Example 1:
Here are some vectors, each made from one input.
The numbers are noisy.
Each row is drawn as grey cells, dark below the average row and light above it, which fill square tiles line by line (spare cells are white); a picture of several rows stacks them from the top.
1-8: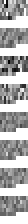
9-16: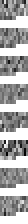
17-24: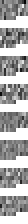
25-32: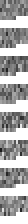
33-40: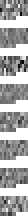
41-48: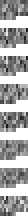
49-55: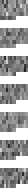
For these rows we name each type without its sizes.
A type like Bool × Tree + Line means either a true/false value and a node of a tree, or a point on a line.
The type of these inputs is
Line.
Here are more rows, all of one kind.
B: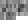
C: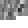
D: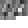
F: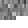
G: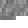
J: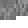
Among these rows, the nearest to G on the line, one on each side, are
B and C.
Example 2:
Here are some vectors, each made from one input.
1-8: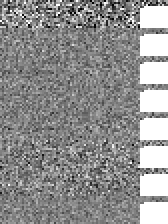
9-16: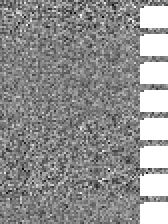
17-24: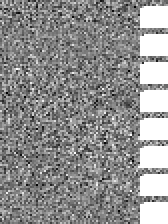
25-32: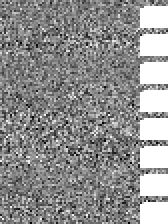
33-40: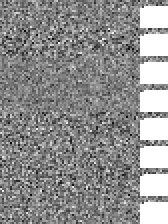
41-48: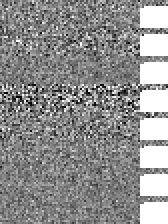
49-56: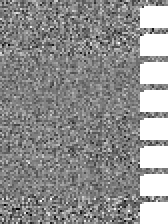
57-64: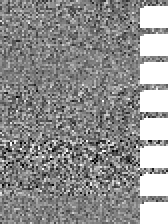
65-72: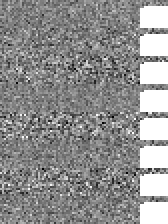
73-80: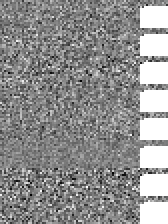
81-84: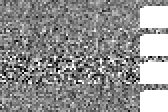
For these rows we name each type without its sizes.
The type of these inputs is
Line.
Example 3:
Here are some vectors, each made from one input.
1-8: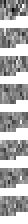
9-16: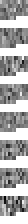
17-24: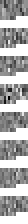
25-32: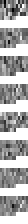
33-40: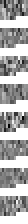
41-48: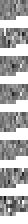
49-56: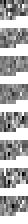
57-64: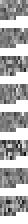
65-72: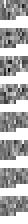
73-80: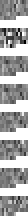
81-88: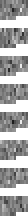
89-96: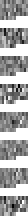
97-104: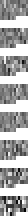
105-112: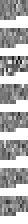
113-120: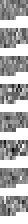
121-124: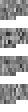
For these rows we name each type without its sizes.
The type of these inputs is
Label.
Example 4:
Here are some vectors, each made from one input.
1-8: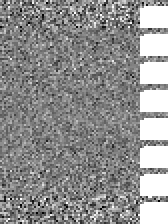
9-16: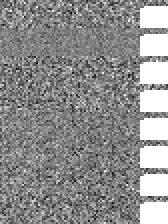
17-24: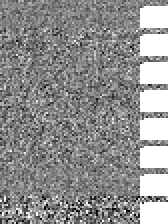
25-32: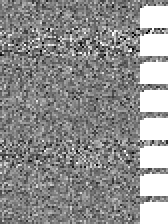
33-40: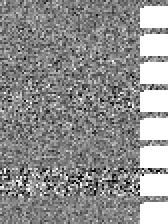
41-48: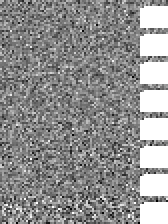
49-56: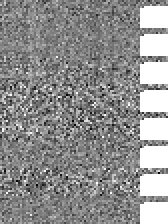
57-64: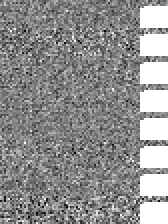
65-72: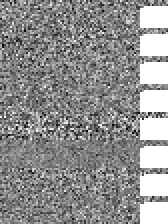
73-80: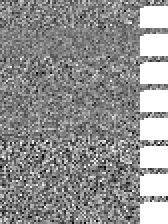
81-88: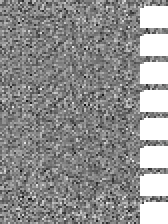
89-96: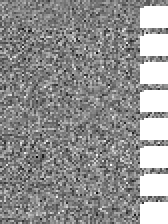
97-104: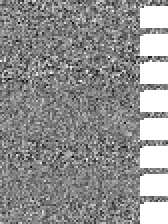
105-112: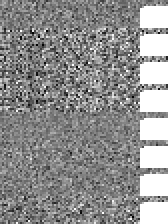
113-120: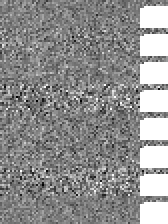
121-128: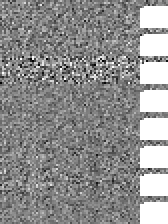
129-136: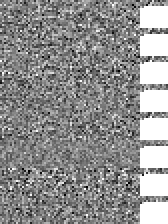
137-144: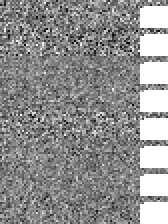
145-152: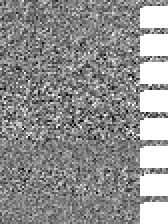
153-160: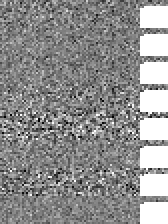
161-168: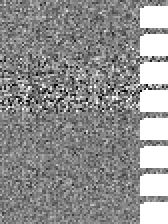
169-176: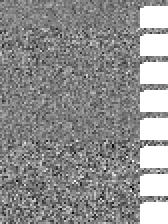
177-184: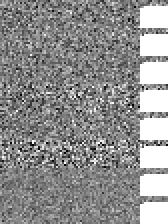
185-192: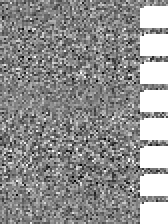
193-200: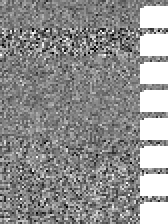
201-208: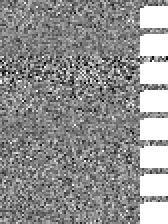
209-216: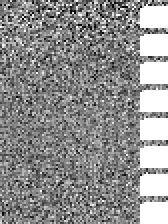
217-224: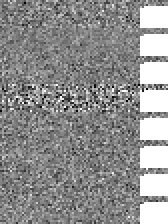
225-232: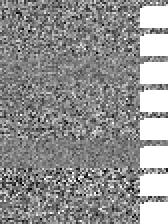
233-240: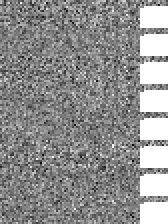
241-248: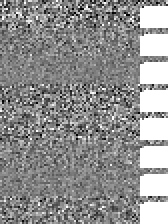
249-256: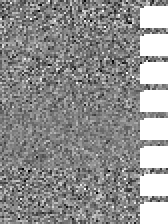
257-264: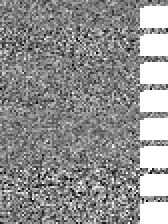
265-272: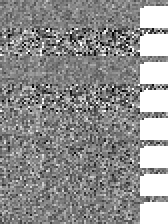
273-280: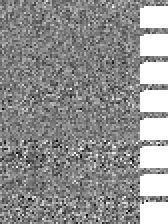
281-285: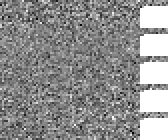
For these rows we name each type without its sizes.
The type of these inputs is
Line.
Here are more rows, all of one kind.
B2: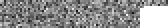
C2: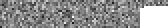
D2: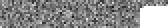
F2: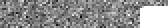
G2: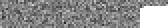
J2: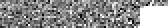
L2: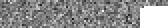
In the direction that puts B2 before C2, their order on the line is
B2, C2, L2, F2, G2, J2, D2.
